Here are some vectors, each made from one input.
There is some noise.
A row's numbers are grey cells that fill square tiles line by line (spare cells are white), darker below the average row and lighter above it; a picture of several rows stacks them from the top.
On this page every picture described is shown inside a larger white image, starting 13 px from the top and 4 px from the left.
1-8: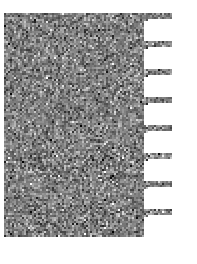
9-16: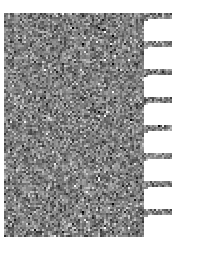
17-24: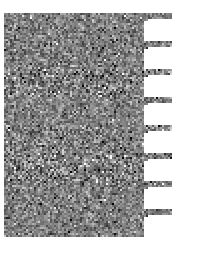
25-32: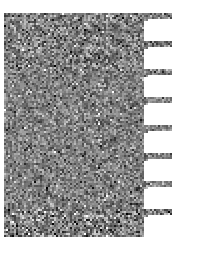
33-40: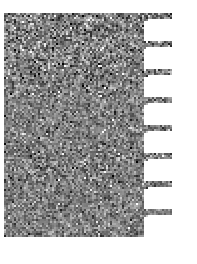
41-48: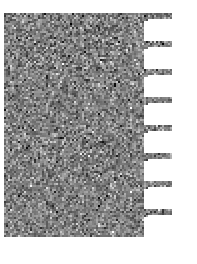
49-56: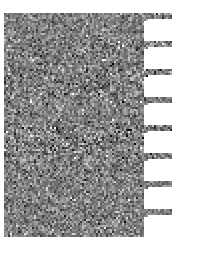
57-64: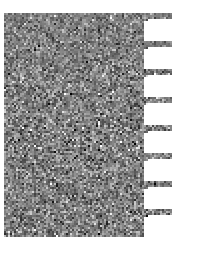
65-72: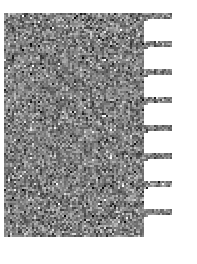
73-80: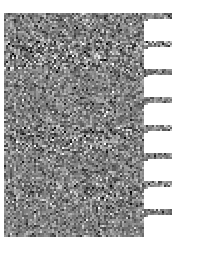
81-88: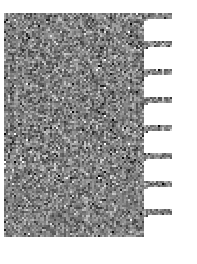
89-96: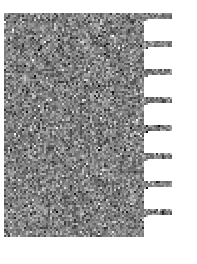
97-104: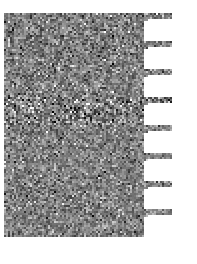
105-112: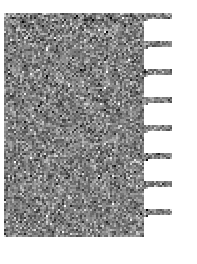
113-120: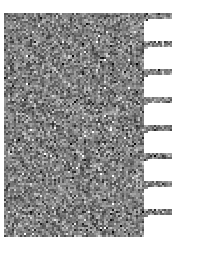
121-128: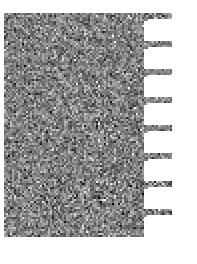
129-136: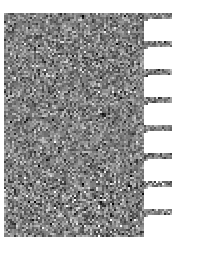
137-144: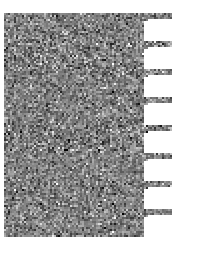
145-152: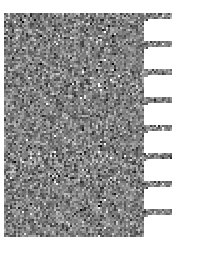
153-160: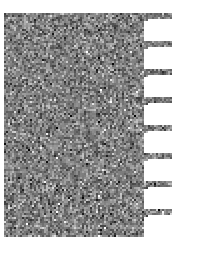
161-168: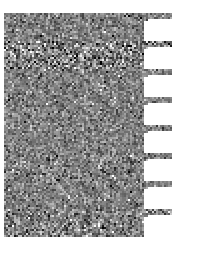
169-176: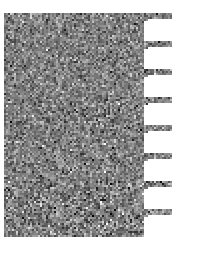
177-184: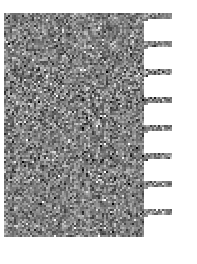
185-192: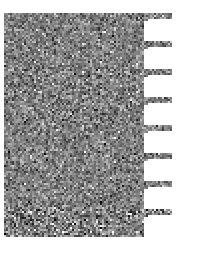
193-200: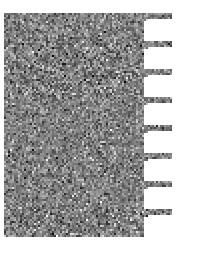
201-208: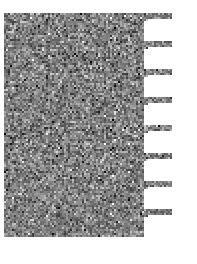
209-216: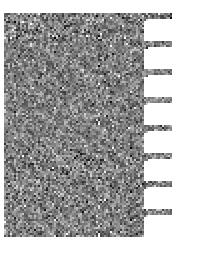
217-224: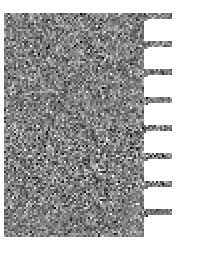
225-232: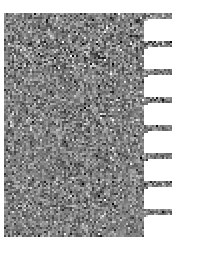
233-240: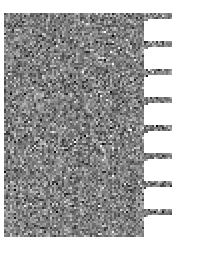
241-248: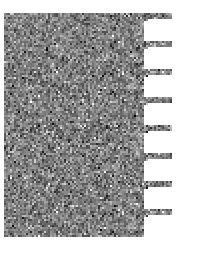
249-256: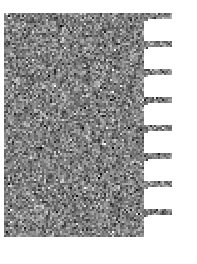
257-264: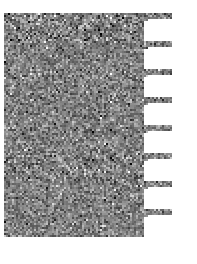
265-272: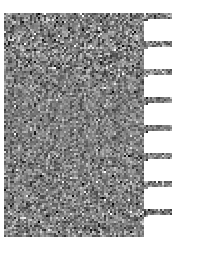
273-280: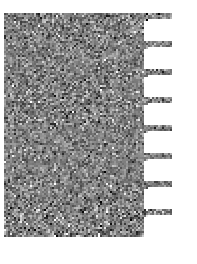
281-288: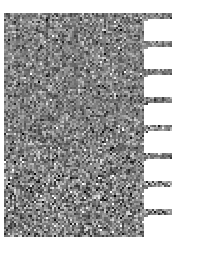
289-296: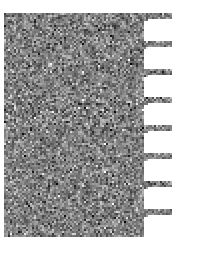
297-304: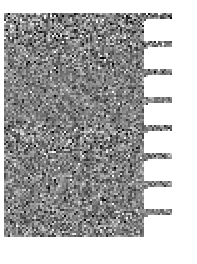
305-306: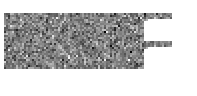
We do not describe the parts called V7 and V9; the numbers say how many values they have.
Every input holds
a true/false value, a value of V7 and a value of V9, together with either a point on an 11-point circle, or a fixed value.
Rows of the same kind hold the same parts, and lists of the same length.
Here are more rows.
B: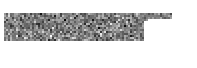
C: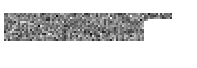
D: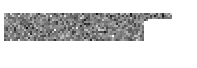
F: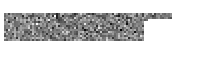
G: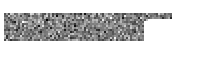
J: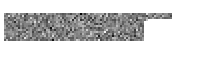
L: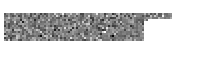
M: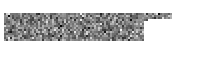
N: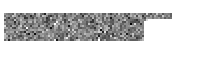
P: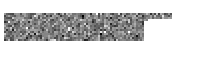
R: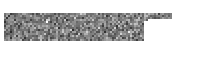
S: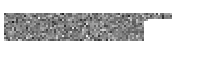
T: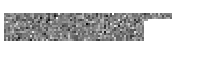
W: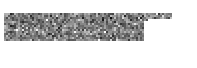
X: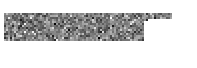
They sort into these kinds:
B, J, L, N, P, W
C, D, F, G, M, R, S, T, X

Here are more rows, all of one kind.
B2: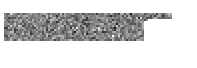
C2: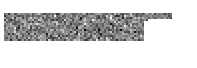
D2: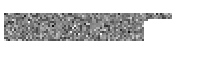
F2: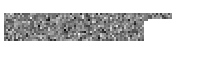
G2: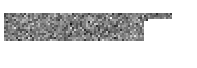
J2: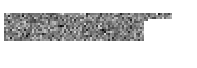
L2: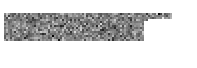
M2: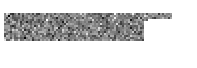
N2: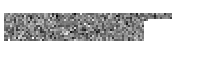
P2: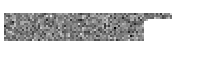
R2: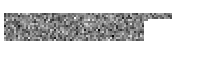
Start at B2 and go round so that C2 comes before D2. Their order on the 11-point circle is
B2, F2, P2, L2, J2, N2, C2, R2, M2, D2, G2.
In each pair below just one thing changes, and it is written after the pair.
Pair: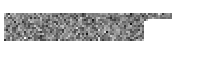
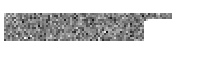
the value of V9
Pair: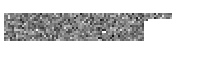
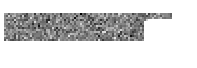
the true/false value
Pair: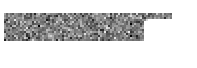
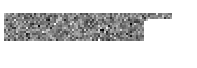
the value of V7
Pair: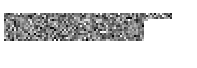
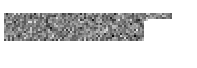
the true/false value
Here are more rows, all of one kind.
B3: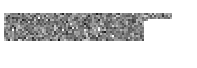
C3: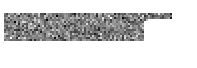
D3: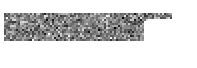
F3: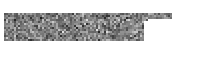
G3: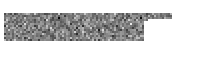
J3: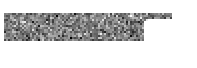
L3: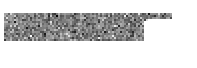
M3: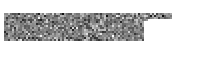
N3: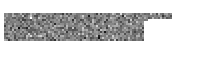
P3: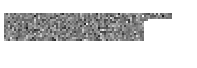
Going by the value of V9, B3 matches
G3, M3, N3 and P3.
